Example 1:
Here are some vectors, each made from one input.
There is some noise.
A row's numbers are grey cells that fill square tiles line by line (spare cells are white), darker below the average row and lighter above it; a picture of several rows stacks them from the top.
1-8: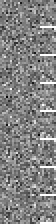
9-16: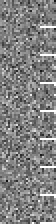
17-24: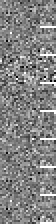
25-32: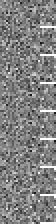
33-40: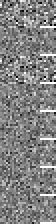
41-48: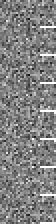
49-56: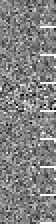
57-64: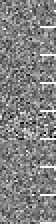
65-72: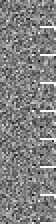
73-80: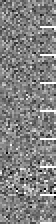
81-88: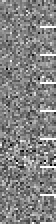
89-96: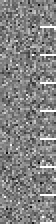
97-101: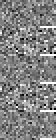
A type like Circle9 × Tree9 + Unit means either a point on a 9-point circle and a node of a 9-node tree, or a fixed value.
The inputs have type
Bool × Bool × Bool + Circle9 × Circle9 + Unit.
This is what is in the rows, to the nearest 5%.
About 50% of them hold a point on each of two 9-point circles. About 10% of them hold a fixed value. The rest hold three true/false values.
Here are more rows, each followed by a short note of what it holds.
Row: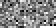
a fixed value
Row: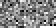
a fixed value
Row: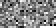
a fixed value
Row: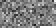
three true/false values
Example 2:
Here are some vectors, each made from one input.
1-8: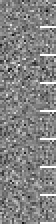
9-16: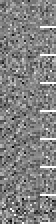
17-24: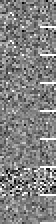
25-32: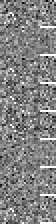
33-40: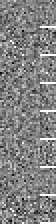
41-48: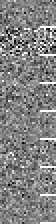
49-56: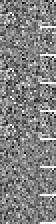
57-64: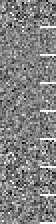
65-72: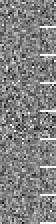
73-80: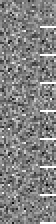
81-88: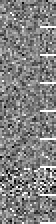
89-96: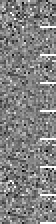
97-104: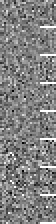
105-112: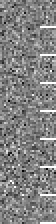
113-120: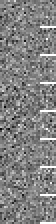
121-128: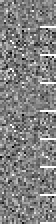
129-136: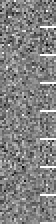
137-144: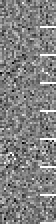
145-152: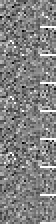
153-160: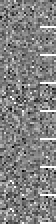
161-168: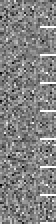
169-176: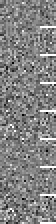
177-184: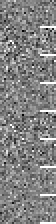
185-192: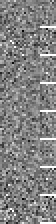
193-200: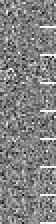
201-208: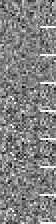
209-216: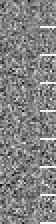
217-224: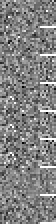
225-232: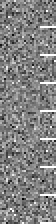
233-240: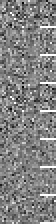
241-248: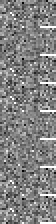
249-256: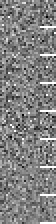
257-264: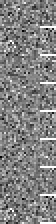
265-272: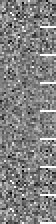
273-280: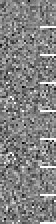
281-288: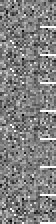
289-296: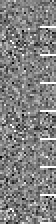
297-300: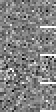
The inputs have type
List3(Line4).
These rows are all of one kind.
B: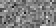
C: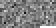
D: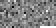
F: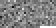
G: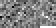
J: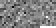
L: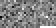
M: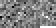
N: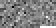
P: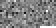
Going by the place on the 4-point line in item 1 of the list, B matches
C and P.
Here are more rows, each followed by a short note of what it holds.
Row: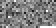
a list of two items
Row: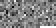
a list of two items
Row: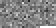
a list of three items
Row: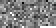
a list of one item
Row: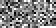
the empty list
